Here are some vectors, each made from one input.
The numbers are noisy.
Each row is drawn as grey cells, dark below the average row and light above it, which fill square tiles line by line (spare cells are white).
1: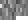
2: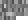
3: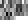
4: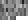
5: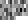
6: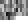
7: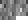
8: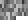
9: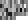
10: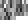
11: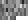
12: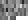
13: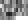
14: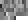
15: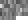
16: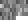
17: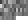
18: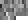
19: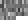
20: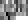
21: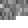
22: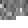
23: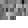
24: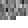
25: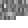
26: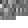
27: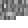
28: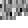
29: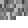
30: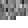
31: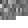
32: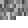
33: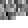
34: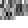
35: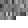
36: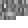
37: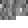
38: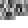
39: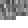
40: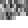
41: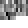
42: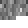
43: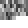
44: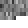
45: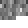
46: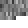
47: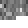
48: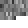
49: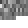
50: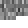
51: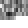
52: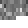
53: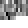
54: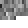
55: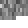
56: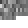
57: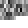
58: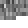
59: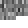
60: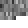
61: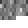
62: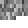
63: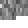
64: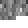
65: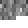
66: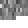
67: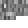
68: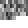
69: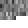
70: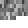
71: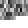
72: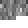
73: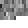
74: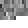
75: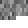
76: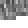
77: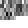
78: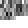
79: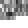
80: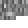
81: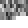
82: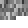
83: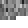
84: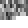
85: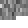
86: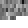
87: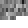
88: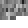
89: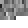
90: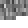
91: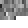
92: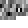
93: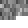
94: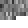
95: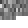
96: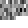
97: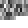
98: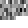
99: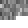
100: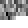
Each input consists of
a true/false value, together with either a point on a 7-point line, or a point on an 8-point line.
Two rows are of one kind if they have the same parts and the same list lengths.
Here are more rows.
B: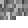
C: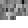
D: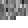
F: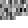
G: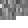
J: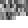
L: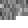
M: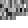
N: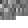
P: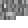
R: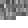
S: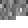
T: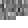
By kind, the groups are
B, C, D, F, M, P, R, T
G, J, L, N, S

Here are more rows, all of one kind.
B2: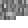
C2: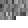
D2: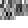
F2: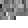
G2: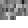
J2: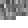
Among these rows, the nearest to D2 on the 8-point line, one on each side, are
B2 and J2.
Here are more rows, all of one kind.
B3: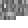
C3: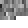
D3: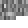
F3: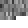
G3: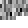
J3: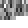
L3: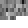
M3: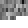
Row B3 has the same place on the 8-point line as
D3 and J3.
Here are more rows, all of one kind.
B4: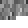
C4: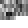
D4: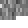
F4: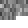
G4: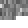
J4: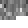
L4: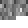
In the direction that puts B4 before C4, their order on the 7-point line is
J4, L4, B4, F4, G4, D4, C4.
